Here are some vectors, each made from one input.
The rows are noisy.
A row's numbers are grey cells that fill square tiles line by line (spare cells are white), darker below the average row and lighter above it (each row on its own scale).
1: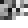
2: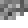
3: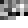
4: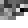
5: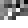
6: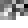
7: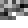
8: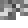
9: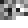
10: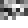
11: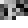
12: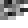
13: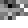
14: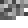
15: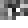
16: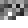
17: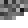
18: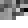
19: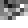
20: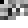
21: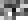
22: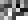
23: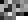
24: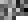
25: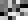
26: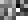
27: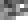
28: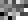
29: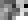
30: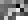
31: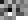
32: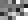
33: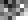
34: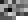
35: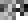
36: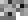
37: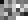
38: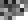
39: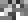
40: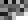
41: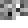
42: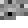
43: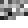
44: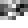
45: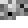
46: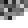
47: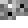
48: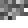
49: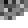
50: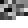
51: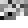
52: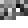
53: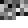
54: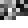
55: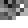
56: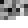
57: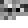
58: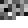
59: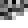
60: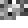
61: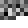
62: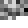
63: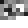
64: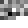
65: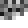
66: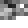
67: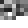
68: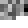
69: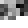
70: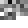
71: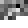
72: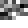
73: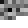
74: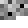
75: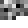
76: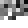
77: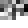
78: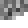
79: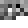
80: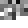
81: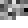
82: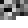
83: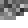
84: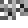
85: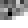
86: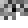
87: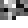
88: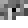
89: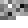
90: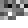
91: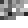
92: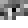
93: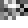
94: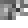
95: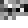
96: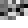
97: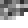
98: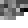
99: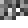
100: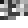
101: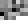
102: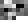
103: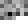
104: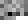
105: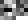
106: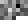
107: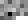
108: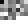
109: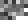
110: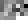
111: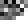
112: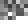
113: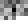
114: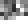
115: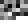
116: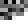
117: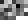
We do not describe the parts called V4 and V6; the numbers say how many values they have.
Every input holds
a value of V4, together with either a point on a 5-point circle and a true/false value, or a value of V6.
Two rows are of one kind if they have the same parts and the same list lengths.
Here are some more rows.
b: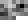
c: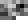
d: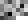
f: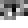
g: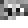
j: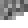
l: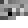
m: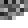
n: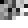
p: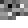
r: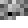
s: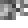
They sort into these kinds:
b, c, f, m, p
d, g, j, l, n, r, s

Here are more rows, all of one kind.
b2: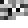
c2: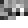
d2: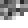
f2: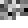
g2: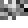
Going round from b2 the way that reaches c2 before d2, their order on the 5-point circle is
b2, c2, f2, d2, g2.
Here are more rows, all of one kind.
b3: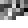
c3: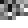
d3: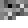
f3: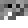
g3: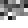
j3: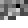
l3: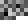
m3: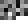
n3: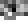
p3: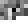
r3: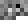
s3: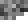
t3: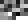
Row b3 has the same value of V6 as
c3, d3 and f3.
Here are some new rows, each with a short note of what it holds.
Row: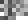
a point on a 5-point circle, a true/false value and a value of V4
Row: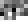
a value of V4 and a value of V6
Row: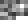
a point on a 5-point circle, a true/false value and a value of V4
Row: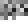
a point on a 5-point circle, a true/false value and a value of V4
